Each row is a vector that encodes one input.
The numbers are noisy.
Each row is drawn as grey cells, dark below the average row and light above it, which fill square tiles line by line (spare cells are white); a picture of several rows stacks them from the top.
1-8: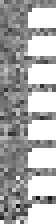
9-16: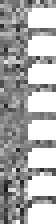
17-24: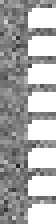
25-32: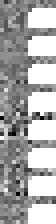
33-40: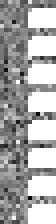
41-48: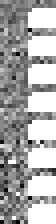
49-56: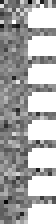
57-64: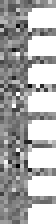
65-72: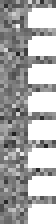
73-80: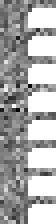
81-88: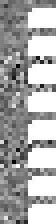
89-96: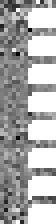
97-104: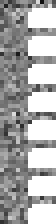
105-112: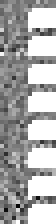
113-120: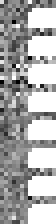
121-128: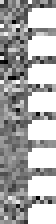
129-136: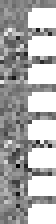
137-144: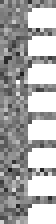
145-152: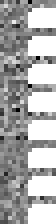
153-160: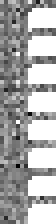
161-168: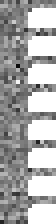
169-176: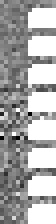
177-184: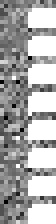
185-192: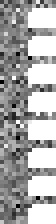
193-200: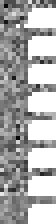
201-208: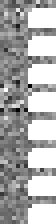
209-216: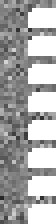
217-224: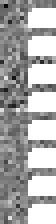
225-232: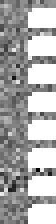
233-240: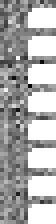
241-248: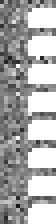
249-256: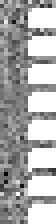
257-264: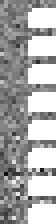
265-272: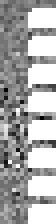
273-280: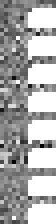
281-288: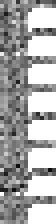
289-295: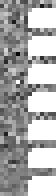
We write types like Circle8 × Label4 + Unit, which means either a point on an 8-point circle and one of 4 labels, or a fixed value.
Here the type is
Circle5 × (Circle5 + Line7) × Line7.
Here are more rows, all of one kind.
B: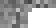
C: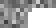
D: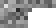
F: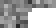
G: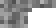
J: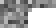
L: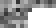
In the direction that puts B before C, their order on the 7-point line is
B, F, D, G, C, J, L.
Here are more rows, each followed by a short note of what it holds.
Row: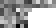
a point on a 5-point circle and a point on each of two 7-point lines
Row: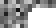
a point on each of two 5-point circles and a point on a 7-point line
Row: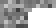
a point on each of two 5-point circles and a point on a 7-point line
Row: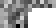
a point on a 5-point circle and a point on each of two 7-point lines
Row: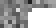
a point on each of two 5-point circles and a point on a 7-point line
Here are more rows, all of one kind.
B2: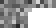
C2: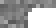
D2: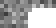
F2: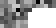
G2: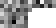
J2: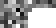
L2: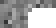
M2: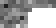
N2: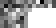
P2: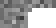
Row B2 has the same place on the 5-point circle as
D2, G2 and L2.
